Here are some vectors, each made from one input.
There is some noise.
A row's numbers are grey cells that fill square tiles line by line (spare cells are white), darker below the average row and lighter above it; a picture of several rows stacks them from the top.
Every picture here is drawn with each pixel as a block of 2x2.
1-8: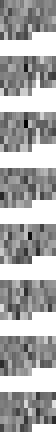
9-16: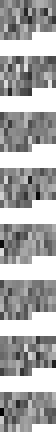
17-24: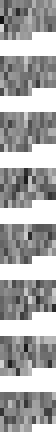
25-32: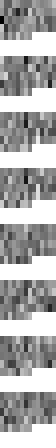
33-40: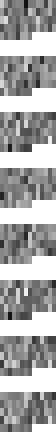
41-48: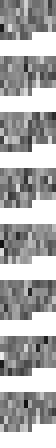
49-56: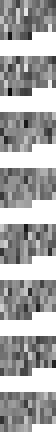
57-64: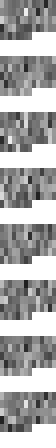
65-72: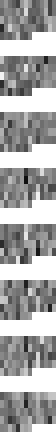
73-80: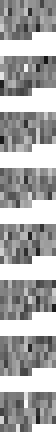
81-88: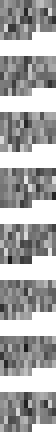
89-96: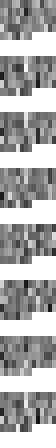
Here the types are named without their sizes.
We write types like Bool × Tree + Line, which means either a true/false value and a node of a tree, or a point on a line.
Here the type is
Bool × Tree.
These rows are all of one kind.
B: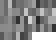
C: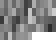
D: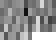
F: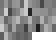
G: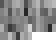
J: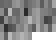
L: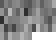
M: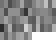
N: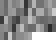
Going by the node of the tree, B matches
C and N.
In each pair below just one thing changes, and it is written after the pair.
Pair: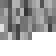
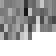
the node of the tree
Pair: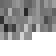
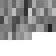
the node of the tree
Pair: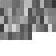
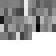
the node of the tree
